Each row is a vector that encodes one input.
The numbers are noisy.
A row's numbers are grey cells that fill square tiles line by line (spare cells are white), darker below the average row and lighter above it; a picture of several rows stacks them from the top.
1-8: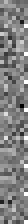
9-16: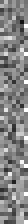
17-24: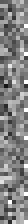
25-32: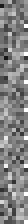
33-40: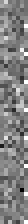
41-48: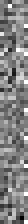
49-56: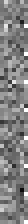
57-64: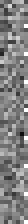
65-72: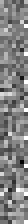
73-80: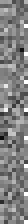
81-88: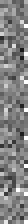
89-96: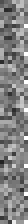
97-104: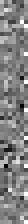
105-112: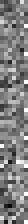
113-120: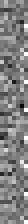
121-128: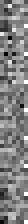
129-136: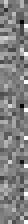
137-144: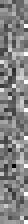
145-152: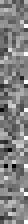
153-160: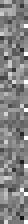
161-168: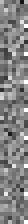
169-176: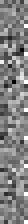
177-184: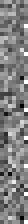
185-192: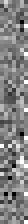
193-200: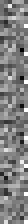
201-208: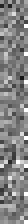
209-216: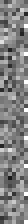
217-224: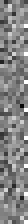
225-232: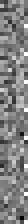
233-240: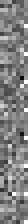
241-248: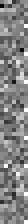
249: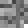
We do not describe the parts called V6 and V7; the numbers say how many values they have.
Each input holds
either a point on a 9-point line, or a node of a 10-node tree, or a true/false value and a value of V7, or a value of V6.
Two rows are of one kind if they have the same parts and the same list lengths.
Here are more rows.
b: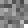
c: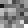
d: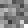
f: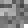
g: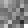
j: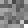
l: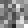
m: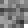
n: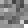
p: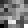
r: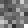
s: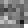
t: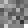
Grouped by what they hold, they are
b, c, d, f, j, n
g, m, s, t
l, r
p

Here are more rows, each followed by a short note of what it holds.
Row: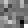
a true/false value and a value of V7
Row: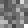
a point on a 9-point line
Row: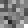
a point on a 9-point line
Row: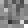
a node of a 10-node tree
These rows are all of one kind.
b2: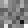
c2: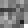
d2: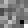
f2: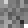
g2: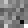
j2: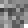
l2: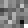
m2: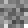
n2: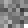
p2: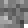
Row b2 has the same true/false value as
d2, f2, g2 and l2.
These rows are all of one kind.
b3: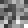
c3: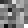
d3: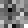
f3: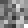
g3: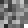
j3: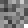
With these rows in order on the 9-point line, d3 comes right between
f3 and j3.
